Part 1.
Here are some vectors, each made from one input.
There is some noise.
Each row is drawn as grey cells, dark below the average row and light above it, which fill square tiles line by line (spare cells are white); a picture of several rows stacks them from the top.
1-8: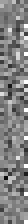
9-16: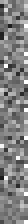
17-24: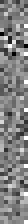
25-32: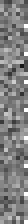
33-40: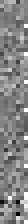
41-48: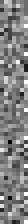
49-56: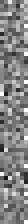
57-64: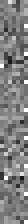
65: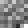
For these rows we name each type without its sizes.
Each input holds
a label.
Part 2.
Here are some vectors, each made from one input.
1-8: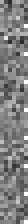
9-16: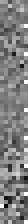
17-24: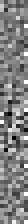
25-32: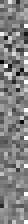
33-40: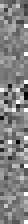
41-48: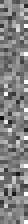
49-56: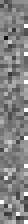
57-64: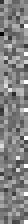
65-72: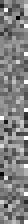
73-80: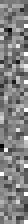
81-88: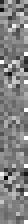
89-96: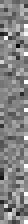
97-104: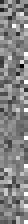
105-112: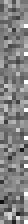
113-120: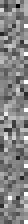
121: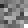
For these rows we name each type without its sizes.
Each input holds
a label.
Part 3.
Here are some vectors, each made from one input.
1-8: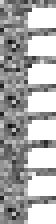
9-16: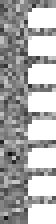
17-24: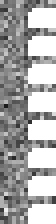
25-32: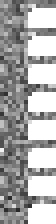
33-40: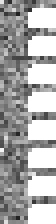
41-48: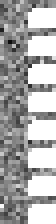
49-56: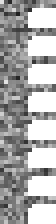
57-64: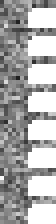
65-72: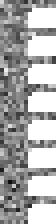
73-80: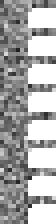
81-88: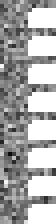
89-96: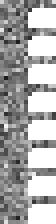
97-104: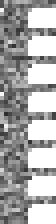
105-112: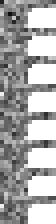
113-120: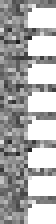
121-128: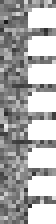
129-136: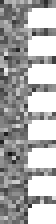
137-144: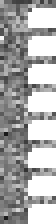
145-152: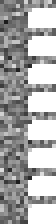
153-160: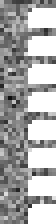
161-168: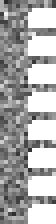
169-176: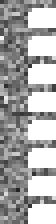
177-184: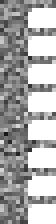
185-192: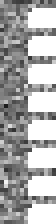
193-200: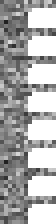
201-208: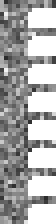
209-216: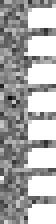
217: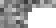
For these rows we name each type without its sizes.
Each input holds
a point on a circle.
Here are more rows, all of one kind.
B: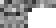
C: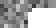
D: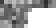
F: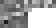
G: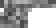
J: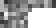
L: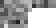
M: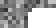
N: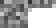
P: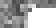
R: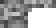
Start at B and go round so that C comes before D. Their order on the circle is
B, M, C, L, D, G, N, F, R, J, P.
